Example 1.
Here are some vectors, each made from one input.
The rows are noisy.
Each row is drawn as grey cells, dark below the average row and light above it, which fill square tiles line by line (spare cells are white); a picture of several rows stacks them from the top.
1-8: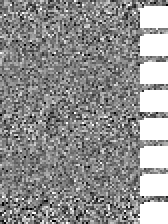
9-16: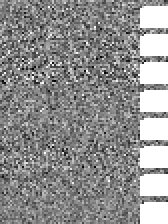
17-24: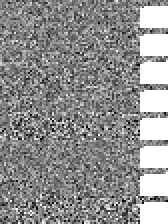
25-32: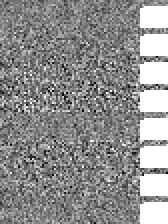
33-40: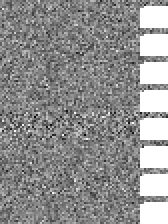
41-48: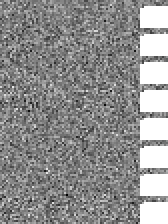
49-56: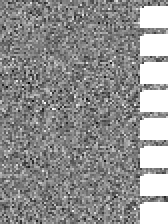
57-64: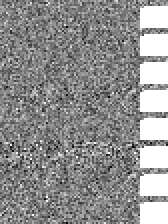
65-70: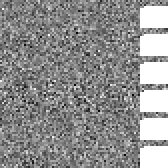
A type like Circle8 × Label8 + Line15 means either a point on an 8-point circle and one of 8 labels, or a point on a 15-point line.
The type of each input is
Label11.
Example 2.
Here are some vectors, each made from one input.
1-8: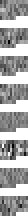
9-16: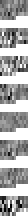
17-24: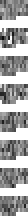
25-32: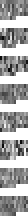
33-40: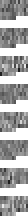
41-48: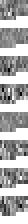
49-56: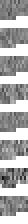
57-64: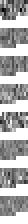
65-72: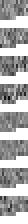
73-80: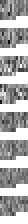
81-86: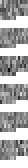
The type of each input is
Line7.
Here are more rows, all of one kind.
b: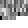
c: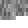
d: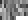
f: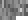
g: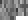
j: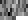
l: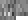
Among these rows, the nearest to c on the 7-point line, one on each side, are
f and g.
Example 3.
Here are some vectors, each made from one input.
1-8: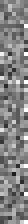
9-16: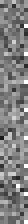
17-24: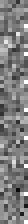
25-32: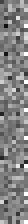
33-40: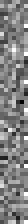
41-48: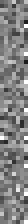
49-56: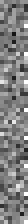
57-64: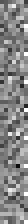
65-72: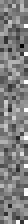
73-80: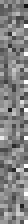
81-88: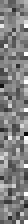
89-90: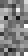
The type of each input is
Line12.
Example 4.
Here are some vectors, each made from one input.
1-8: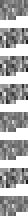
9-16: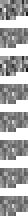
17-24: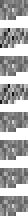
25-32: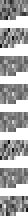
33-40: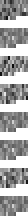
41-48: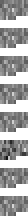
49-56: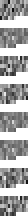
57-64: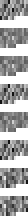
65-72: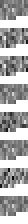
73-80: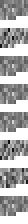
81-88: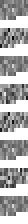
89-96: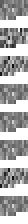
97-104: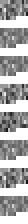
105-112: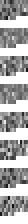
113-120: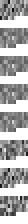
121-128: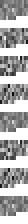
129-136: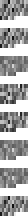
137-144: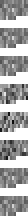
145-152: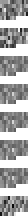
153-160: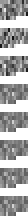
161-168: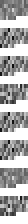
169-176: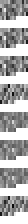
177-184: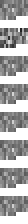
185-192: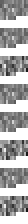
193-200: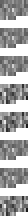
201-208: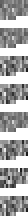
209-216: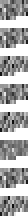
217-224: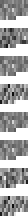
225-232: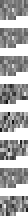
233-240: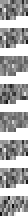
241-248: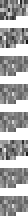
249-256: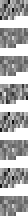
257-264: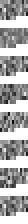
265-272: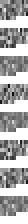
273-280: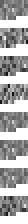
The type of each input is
Label5.
